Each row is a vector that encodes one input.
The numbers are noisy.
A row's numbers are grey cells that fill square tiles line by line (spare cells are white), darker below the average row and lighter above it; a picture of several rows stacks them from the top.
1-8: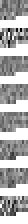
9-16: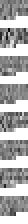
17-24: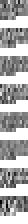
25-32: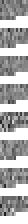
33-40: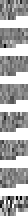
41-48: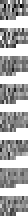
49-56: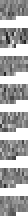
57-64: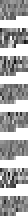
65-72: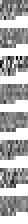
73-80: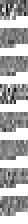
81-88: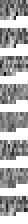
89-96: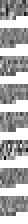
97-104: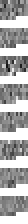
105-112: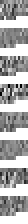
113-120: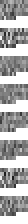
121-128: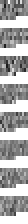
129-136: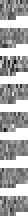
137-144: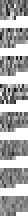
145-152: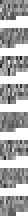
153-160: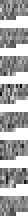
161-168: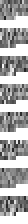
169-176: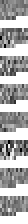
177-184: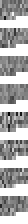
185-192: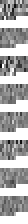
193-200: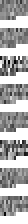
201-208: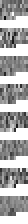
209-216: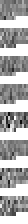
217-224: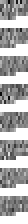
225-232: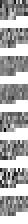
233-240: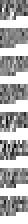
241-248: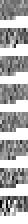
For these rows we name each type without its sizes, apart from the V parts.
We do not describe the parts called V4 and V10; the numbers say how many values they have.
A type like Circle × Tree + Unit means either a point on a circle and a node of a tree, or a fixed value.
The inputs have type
(Line + V4) × (Line + V10) + Tree.
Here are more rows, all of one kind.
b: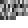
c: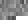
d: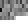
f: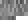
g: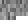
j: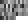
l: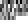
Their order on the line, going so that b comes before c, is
b, j, d, g, l, c, f.
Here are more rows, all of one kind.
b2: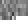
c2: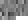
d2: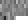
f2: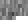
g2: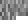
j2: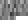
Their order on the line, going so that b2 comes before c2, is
b2, g2, d2, j2, c2, f2.
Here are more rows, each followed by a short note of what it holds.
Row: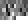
a node of a tree
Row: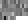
a point on each of two lines
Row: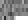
a point on a line and a value of V10
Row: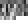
a node of a tree
